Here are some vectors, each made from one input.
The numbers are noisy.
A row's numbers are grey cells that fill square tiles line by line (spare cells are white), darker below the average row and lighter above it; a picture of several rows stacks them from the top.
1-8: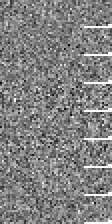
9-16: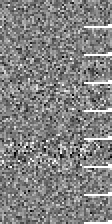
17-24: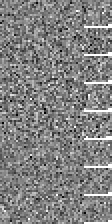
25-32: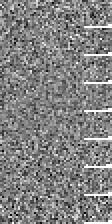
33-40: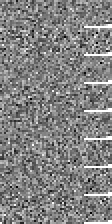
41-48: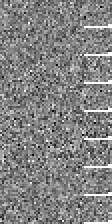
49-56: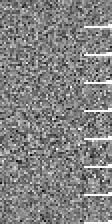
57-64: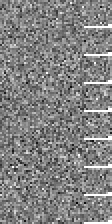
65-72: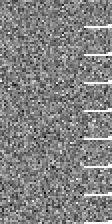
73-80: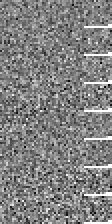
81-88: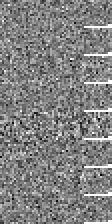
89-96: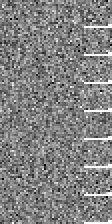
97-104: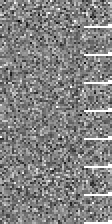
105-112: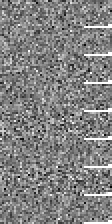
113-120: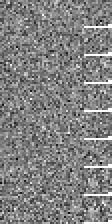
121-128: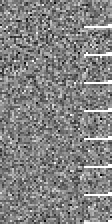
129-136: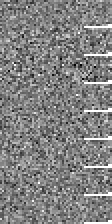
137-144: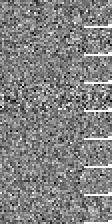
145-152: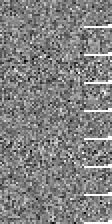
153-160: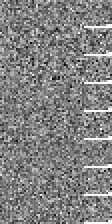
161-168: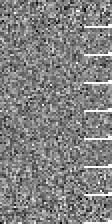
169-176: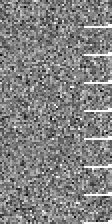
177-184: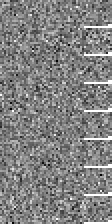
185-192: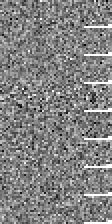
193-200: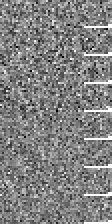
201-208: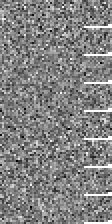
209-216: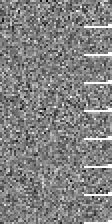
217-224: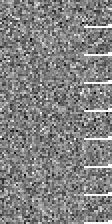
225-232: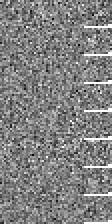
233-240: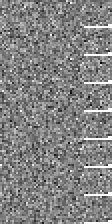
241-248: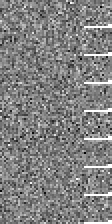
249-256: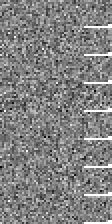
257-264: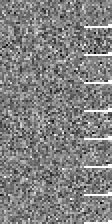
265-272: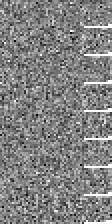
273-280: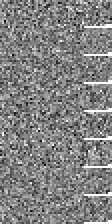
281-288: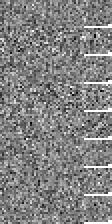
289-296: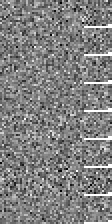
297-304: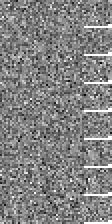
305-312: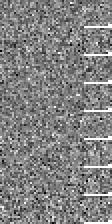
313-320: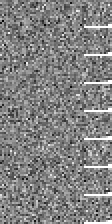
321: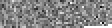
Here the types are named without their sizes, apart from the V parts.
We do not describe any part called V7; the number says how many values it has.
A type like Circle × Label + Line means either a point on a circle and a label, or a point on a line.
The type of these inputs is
Bool × V7 + List(Line) + Tree.
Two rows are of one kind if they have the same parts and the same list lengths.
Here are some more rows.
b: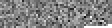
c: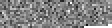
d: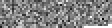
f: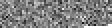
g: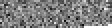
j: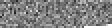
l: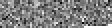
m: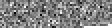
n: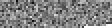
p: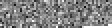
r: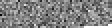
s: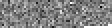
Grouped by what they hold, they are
b, d, p
c, m, s
f, l
g, r
j, n

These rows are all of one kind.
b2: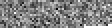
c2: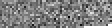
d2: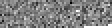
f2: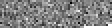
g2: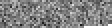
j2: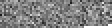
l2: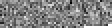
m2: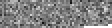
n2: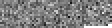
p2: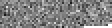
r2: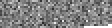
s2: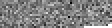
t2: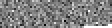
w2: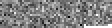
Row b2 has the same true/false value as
g2, t2 and w2.
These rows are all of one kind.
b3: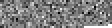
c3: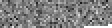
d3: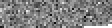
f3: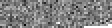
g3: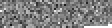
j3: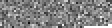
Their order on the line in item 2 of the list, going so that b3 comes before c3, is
f3, d3, g3, j3, b3, c3.
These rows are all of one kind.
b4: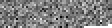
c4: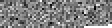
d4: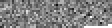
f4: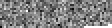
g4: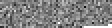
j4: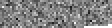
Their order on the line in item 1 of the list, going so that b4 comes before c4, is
d4, f4, j4, b4, g4, c4.
